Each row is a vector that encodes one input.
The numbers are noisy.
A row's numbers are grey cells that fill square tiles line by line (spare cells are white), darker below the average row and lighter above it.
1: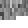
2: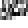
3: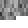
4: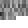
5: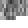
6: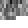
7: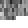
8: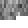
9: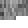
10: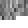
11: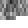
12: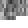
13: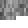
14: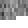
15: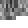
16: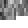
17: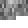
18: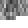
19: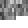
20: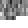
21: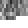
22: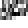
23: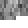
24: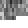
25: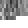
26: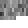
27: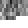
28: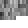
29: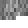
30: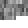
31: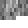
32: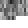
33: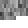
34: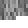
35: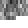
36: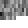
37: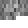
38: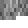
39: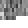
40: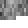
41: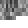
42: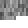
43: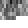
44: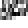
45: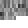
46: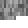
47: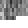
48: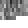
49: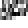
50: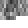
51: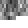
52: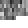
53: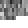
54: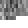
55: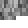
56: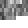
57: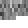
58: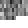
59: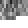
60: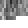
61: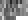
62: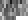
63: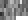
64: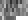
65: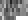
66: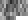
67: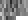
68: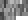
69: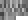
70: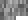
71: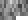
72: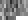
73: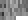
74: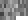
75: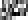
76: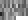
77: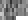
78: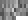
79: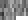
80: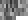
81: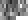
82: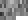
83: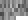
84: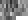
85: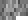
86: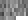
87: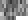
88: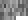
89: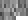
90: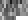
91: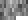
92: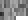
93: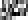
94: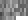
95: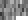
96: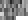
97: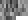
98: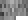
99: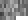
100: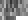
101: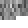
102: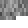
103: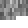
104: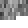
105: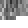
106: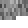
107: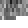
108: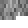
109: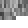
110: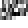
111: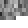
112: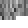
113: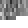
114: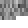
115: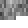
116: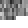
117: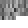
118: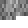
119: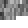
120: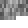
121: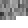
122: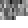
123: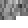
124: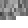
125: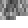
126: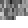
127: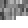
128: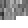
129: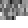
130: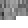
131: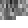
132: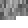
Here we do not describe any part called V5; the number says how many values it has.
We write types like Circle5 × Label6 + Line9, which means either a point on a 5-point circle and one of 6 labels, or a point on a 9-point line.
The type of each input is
List2(Bool × Line4 × V5).
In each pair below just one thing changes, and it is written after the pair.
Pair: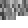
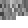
the place on the 4-point line in item 1 of the list
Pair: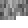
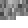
the value of V5 in item 2 of the list
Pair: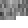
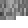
the true/false value in item 1 of the list
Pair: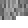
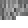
the true/false value in item 1 of the list
